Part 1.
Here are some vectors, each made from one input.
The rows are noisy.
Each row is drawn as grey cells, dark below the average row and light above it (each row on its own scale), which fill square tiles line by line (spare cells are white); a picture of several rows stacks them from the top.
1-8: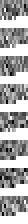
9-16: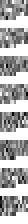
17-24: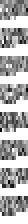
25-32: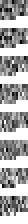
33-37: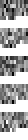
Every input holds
three true/false values.
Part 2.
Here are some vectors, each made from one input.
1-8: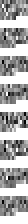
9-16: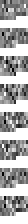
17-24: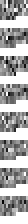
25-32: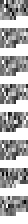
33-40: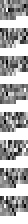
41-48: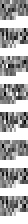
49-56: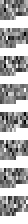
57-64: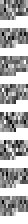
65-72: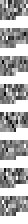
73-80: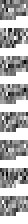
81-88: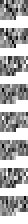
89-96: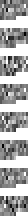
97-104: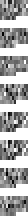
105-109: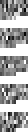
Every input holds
three true/false values.
